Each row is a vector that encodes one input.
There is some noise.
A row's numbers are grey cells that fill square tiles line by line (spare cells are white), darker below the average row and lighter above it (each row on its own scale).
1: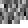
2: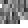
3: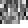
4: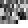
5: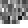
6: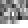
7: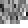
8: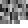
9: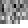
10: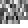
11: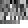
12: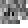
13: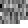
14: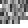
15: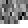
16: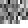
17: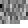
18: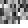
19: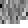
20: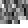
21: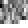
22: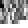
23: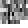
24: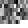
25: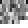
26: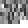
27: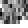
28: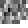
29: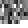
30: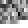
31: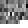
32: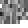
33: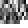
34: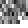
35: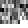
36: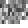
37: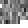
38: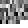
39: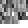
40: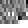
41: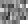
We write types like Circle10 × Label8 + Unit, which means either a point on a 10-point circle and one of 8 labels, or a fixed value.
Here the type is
Bool × Line4.
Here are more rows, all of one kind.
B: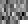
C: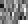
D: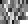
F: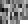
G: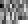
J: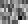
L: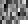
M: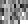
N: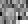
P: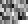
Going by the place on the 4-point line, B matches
D, F and P.
